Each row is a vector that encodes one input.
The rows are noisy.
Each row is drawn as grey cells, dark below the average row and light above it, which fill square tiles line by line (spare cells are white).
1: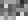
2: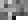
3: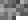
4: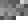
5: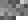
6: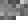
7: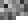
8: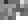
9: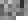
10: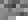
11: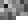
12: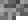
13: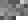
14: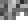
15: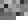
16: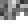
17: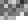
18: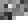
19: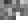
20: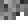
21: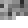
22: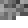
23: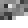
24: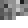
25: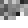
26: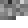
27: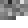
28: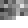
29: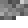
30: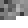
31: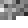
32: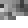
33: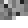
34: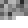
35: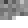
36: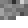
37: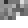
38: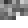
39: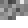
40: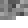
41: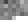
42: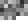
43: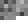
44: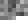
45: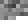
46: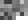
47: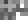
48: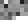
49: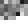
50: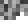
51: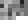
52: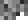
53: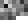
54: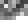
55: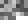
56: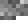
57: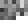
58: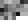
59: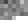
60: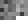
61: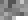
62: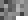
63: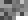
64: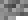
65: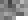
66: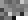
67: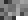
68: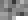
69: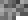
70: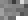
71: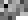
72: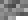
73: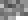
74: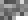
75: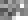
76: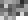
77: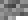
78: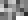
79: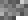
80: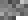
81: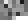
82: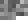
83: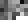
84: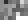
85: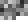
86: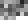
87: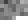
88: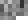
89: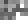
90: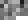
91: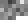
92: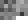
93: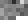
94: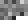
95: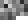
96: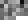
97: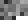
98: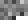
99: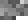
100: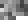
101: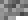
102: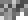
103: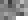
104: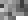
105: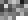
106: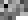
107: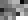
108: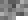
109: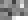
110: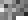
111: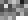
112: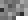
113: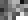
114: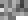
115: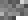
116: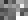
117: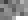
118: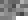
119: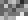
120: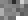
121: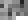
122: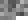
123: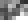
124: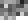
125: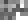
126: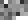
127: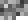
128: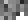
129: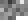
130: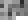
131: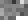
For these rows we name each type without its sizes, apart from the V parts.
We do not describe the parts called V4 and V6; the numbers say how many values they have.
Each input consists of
a true/false value and a value of V6, together with either a point on a line, or a value of V4.
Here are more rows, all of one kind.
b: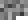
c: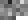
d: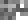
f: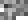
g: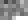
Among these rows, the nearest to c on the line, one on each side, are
b and g.
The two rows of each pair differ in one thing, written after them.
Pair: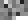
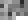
the value of V4
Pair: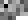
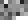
the true/false value
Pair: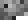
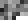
the value of V4
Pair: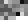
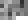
the value of V4
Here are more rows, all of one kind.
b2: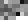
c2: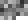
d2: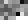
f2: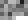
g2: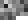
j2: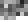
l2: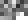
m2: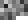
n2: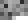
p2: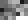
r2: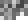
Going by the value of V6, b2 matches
d2, g2, j2 and m2.
